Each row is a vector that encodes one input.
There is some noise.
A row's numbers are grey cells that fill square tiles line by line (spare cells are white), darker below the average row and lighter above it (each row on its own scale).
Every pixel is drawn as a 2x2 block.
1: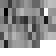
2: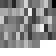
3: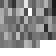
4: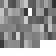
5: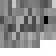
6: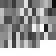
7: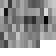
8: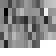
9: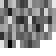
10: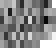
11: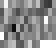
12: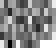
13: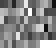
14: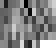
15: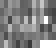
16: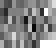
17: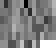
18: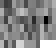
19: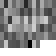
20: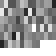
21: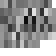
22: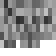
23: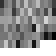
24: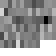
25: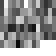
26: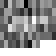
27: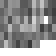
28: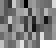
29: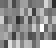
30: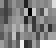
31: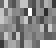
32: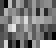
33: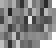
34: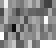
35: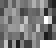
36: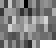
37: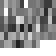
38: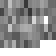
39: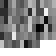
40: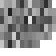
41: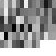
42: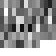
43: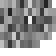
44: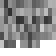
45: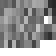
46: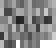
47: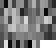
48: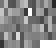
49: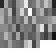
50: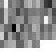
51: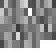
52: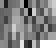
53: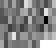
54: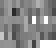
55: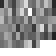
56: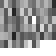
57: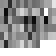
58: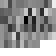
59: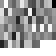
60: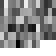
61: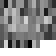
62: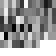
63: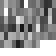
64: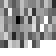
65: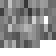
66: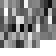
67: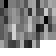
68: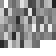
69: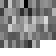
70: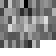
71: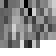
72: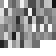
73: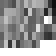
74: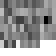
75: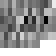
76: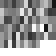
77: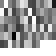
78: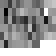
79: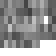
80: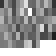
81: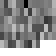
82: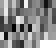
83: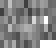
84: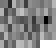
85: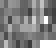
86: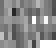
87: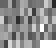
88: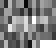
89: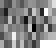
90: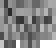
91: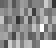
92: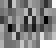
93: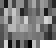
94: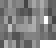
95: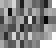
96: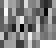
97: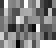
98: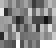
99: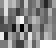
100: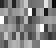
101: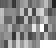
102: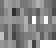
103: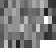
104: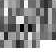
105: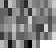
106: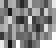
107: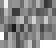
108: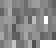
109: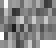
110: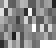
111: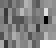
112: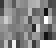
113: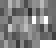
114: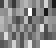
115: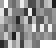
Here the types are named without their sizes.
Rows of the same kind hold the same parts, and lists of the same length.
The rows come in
2 kinds.
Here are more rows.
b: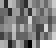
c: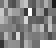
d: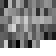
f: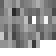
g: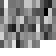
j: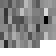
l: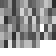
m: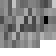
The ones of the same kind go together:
b, j, m
c, d, f, g, l

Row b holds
a point on a line and a node of a tree.
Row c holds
a node of a tree and three true/false values.
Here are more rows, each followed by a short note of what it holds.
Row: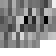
a point on a line and a node of a tree
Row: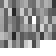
a node of a tree and three true/false values
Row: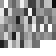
a node of a tree and three true/false values
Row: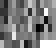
a point on a line and a node of a tree
